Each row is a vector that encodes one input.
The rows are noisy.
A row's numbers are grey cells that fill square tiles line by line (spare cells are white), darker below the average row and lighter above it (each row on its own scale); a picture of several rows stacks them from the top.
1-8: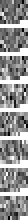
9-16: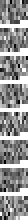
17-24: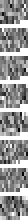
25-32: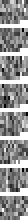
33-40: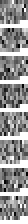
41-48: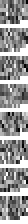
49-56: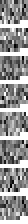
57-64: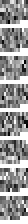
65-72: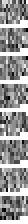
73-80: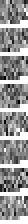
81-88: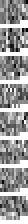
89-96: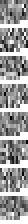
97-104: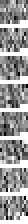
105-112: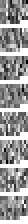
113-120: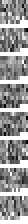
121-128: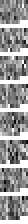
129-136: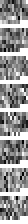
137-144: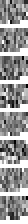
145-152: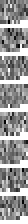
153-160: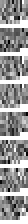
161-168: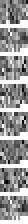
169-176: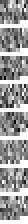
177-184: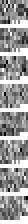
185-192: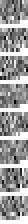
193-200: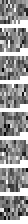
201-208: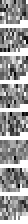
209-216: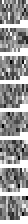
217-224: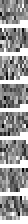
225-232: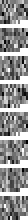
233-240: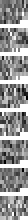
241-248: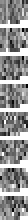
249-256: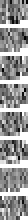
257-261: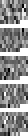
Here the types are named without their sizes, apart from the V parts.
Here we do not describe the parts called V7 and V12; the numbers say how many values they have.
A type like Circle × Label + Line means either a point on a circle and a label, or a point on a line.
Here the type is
(Bool × Bool × Bool × Bool × V12 + V7) × (Circle + Unit) × Label.
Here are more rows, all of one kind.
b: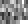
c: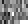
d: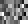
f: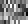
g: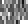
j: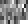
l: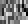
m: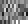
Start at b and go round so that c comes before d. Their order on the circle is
b, f, m, c, l, d, g, j.
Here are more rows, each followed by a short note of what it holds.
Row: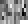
a point on a circle, a label, four true/false values and a value of V12
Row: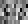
a label and a value of V7
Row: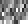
a point on a circle, a label and a value of V7
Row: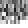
a point on a circle, a label and a value of V7
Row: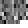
a label, four true/false values and a value of V12
